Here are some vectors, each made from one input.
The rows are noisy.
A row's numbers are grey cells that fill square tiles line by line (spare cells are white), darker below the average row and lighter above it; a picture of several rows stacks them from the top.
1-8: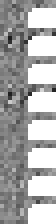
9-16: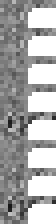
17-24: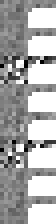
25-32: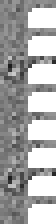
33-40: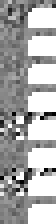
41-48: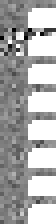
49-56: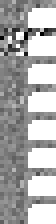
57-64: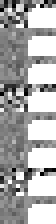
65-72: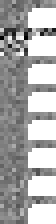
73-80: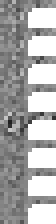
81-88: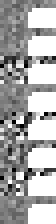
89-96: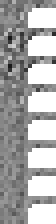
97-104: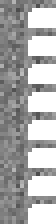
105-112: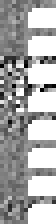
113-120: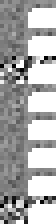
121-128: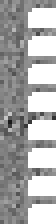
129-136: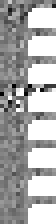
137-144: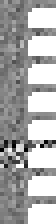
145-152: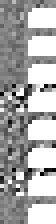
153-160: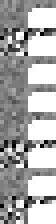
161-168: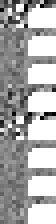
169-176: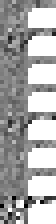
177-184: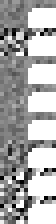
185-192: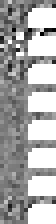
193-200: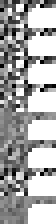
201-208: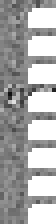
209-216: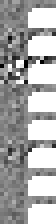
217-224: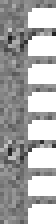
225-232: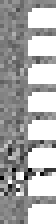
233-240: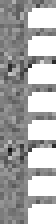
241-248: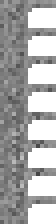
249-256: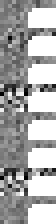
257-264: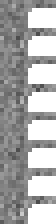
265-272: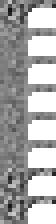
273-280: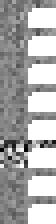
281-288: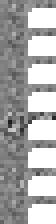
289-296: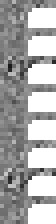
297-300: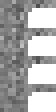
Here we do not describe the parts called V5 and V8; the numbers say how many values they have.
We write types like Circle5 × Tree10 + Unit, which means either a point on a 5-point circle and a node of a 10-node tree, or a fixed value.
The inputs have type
Line6 + (Line7 + V5) × Tree12 + V8.
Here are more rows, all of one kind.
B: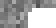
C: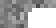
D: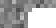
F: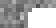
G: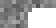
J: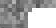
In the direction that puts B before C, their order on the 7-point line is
G, B, J, F, D, C.
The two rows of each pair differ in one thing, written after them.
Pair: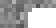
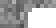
the node of the tree
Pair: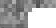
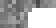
the place on the 7-point line
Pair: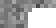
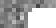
the node of the tree
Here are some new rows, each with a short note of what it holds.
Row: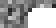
a value of V8
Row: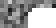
a value of V8
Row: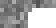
a point on a 7-point line and a node of a 12-node tree
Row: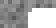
a node of a 12-node tree and a value of V5
